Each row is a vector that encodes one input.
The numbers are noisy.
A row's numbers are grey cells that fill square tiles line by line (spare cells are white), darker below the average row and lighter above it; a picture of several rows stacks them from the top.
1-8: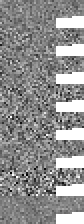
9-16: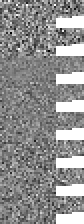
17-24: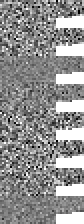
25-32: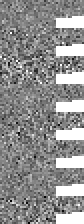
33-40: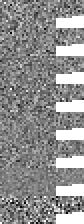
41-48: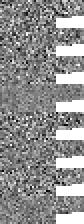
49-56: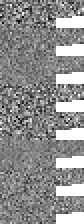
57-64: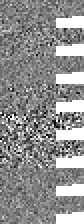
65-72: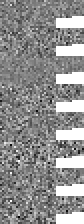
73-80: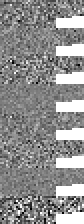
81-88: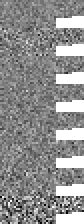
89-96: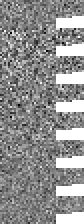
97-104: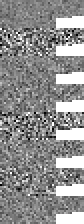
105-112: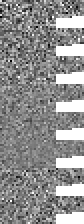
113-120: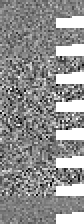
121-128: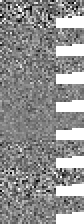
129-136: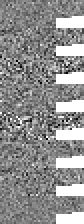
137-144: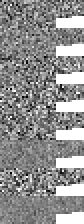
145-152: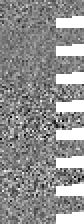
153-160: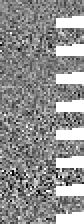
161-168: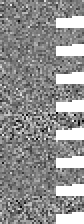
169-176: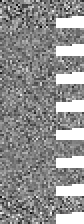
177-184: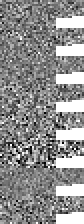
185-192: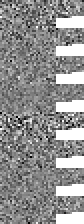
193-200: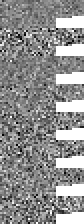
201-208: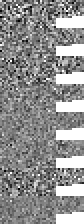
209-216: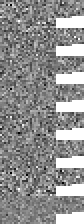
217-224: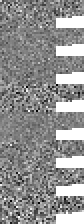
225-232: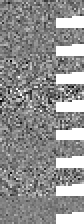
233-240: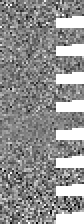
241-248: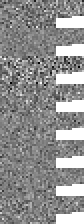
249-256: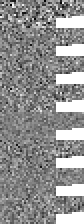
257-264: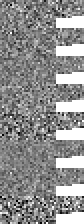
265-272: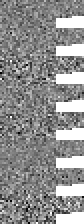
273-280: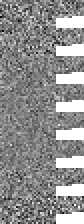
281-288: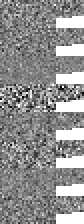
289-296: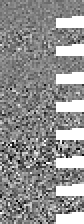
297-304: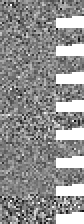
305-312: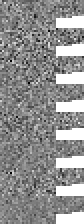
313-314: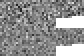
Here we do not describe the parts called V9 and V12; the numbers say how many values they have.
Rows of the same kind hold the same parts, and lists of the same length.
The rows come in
3 kinds.
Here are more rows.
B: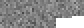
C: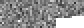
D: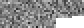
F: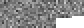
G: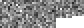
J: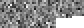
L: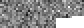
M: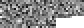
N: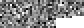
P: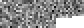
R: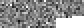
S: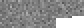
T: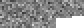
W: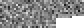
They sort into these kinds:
B, C, F, G, R, W
D, M, P, S
J, L, N, T

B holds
a point on an 11-point circle and a value of V12.
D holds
a value of V9 and a value of V12.
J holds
a point on a 10-point circle.
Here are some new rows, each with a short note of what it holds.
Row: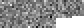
a value of V9 and a value of V12
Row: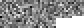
a point on a 10-point circle
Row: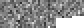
a point on a 10-point circle
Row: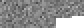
a value of V9 and a value of V12
